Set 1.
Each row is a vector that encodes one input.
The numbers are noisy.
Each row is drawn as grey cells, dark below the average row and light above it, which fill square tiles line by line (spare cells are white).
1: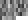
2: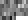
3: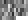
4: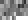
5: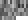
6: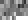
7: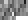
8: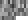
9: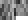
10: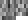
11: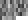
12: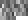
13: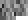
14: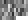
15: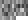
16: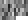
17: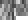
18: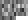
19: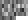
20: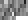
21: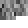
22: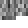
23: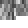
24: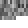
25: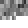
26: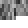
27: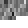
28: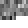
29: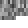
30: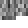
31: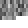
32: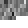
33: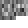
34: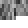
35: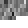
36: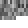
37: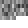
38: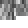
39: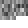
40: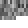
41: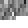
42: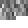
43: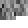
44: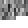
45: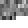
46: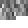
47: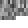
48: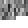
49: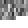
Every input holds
four true/false values.
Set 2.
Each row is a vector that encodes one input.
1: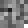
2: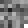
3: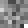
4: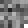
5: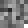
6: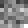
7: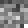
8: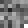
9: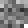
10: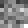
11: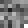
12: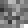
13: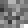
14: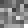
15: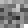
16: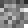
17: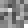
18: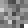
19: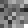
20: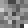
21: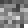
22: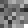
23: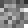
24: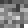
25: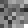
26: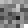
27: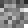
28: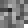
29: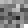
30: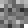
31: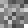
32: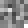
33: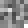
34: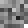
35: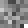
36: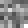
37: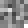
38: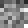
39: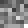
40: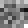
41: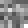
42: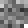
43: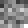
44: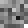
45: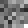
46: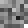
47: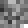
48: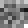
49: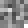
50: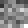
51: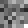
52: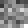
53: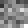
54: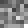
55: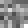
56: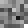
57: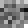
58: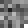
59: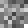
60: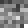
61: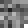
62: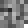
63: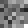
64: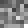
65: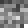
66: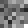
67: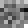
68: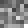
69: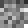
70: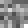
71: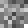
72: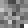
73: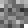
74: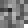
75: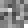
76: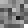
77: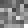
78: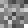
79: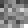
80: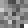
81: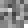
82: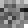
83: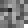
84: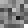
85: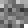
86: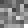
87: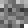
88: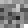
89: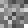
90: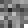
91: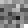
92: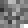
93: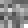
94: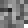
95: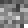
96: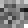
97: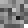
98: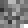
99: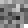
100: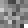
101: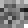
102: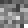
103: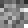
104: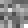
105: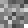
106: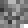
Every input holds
four true/false values.
